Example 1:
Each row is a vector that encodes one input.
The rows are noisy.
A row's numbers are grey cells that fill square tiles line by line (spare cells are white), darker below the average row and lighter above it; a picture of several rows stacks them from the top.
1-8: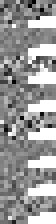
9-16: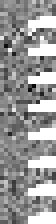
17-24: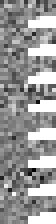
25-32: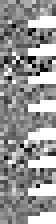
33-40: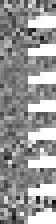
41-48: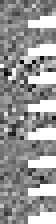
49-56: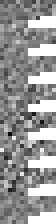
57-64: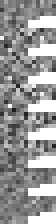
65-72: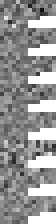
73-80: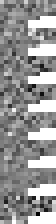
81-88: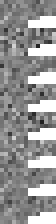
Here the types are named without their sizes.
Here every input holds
a point on a line, together with either a fixed value, or three true/false values.
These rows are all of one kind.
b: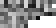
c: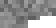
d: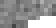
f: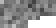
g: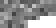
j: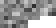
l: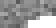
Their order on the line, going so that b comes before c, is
b, f, j, l, c, d, g.
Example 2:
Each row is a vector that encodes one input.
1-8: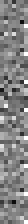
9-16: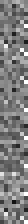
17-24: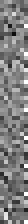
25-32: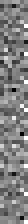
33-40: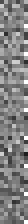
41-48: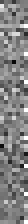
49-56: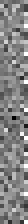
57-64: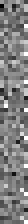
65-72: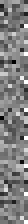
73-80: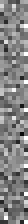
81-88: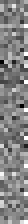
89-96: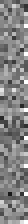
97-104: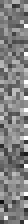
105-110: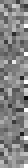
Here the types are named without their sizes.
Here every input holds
a point on each of two lines and a true/false value.
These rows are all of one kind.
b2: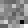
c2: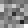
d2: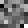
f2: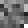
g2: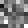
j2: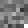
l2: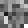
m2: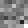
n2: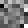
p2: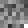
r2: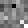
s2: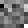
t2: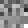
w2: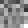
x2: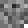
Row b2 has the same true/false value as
c2, m2, t2 and w2.
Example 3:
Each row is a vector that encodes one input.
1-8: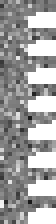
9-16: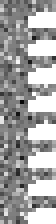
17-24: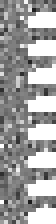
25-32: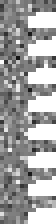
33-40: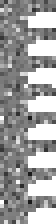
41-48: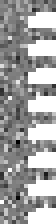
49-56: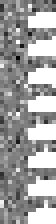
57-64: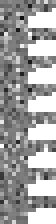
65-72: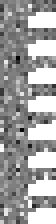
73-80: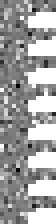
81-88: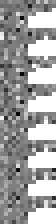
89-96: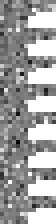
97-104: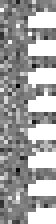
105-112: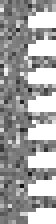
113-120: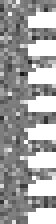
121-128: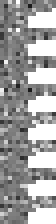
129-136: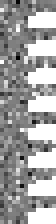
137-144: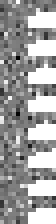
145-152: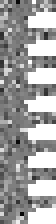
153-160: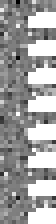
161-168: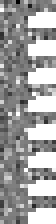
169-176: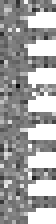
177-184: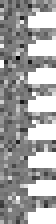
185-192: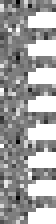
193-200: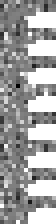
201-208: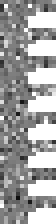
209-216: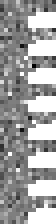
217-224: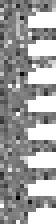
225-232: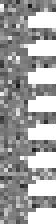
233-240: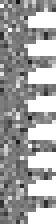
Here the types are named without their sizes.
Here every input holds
a point on each of two lines and a true/false value.
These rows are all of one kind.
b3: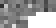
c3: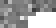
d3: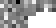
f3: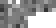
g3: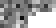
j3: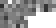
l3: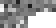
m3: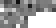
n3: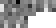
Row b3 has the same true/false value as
c3, f3 and j3.
